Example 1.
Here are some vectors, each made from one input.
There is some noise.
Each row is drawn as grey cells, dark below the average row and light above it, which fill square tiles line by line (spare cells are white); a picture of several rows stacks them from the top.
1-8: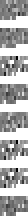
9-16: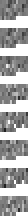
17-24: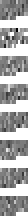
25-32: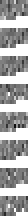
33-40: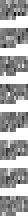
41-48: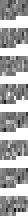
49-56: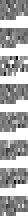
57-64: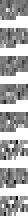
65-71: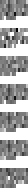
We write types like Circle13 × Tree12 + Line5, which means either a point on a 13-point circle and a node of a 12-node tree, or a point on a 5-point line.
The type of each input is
Bool × Bool × Bool × Bool + Unit.
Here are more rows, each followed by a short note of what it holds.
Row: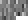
four true/false values
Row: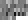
four true/false values
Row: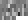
four true/false values
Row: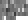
four true/false values
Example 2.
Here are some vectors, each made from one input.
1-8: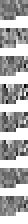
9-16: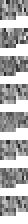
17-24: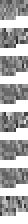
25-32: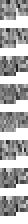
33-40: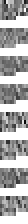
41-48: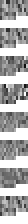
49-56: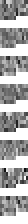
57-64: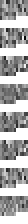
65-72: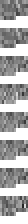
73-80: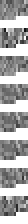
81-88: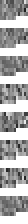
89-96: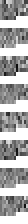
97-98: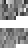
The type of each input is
Line4.
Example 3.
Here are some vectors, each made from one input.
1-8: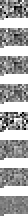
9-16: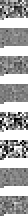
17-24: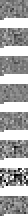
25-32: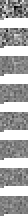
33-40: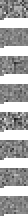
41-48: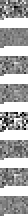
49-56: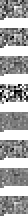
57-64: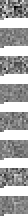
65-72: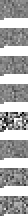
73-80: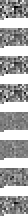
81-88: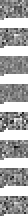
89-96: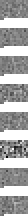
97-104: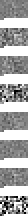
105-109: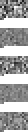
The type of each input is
Bool × Bool × Bool × Bool.
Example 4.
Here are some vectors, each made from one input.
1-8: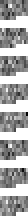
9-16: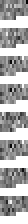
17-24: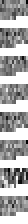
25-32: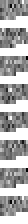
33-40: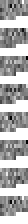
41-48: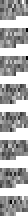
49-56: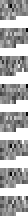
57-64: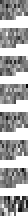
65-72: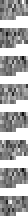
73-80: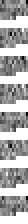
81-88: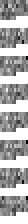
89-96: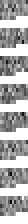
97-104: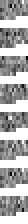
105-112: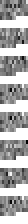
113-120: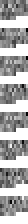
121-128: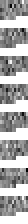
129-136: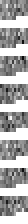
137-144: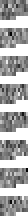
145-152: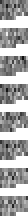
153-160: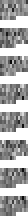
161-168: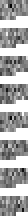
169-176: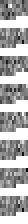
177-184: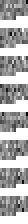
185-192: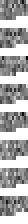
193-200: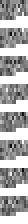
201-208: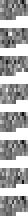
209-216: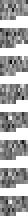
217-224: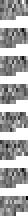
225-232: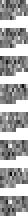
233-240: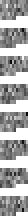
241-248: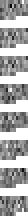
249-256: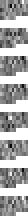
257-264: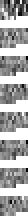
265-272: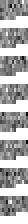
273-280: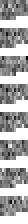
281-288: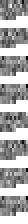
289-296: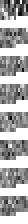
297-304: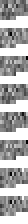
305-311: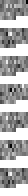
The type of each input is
Bool × Bool × Bool × Bool + Unit.
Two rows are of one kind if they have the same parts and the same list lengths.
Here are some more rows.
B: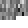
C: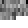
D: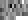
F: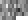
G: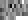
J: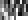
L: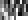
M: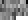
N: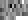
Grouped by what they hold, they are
B, C, D, F, G, M, N
J, L

